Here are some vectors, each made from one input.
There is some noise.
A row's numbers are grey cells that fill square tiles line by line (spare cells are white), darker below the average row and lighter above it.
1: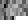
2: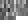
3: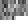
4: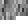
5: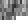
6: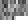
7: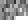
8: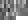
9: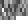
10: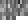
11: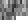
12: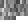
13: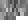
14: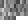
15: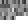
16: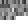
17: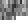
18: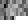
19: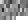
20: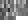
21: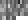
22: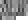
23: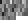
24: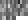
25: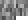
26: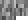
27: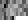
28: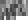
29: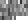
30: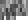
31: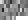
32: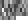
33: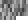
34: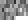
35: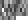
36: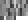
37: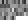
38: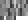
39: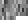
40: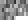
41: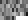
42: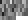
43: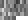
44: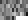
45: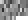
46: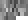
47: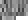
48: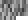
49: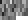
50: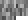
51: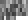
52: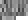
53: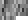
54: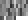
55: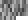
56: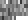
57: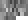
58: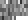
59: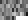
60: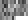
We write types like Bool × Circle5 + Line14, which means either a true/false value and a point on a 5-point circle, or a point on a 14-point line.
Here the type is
Circle5 × Label4.
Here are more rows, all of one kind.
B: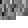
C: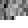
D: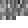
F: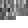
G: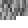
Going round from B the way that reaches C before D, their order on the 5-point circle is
B, F, G, C, D.
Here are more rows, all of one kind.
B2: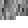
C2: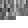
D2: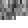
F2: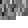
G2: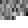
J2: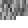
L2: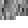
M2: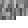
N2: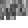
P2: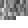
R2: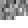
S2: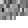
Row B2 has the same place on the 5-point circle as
J2, L2 and S2.
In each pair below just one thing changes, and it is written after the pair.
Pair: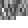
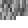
the place on the 5-point circle
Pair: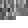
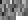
the place on the 5-point circle
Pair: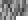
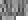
the label
